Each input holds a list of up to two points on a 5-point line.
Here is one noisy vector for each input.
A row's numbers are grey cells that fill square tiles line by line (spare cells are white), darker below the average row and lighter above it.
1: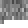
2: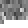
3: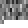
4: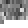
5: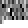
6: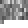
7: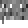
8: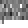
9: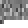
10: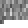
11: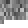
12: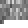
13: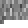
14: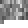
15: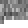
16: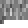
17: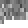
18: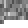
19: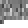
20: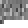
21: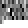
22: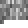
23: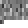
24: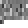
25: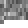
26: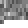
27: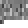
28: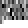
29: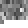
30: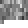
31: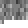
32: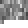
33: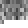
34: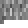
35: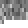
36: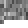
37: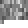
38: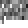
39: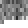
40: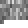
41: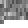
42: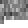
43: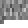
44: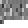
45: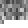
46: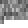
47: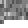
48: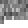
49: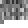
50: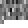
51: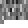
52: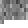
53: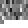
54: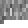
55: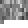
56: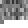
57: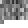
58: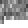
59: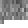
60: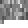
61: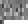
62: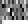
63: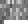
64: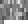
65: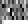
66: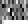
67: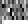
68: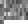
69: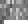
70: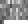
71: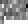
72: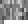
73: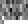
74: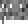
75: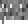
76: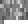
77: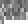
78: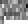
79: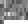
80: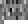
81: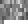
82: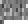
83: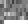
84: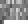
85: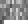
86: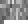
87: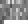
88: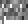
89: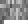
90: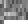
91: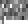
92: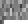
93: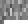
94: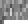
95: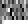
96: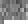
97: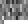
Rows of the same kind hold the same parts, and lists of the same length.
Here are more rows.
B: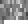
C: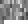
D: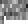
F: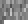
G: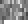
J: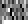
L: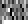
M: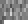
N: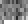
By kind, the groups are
B, C, F, G, M
D, N
J, L

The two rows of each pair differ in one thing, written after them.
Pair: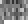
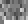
the place on the 5-point line in item 2 of the list
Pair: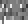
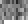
the place on the 5-point line in item 1 of the list
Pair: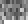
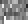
the place on the 5-point line in item 1 of the list
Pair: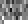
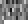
the place on the 5-point line in item 2 of the list
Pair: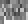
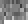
the place on the 5-point line in item 2 of the list
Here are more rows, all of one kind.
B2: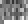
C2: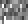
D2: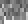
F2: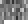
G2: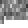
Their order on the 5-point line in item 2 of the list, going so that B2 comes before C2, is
F2, B2, G2, D2, C2.
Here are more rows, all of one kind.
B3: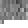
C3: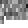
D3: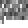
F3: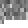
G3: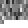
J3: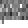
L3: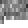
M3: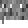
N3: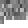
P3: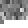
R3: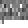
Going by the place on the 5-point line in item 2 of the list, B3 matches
J3 and R3.
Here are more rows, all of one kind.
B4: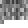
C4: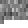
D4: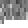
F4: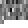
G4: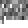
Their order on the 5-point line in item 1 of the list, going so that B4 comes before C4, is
F4, B4, D4, C4, G4.
